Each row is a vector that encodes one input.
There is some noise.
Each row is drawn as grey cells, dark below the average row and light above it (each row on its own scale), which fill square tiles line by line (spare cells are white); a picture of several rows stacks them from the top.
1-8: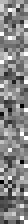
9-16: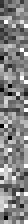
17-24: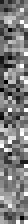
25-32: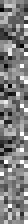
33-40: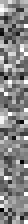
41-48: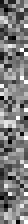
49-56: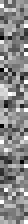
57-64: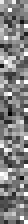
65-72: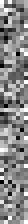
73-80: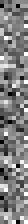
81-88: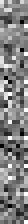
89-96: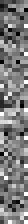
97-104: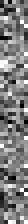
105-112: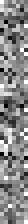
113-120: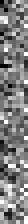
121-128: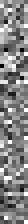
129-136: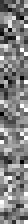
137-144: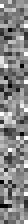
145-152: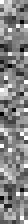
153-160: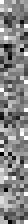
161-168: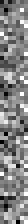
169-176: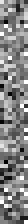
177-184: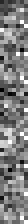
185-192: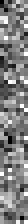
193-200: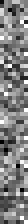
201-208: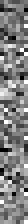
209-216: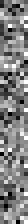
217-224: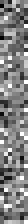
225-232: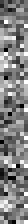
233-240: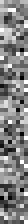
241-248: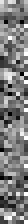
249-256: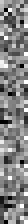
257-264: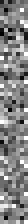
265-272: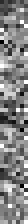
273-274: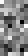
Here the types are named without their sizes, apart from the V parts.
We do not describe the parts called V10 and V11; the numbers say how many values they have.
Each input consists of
a value of V11, together with either a point on a circle, or a point on a line and a value of V10.
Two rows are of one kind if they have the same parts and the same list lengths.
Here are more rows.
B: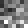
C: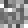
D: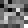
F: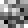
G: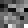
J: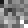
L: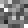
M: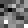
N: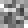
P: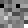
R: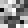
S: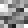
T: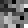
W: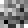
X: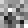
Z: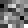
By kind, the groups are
B, D, G, J, M, P, T, Z
C, F, L, N, R, S, W, X

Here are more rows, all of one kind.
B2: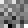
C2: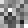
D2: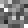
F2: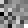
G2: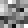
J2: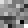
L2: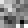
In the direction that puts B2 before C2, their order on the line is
F2, B2, C2, L2, J2, D2, G2.
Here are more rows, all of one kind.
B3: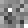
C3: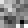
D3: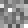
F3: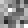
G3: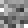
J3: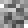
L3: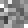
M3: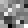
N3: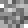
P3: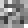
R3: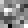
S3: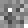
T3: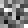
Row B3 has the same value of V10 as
C3, P3 and S3.
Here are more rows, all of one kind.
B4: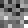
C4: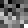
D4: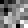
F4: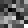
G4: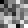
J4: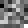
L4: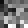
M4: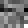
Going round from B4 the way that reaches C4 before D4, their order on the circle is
B4, J4, F4, M4, C4, D4, L4, G4.
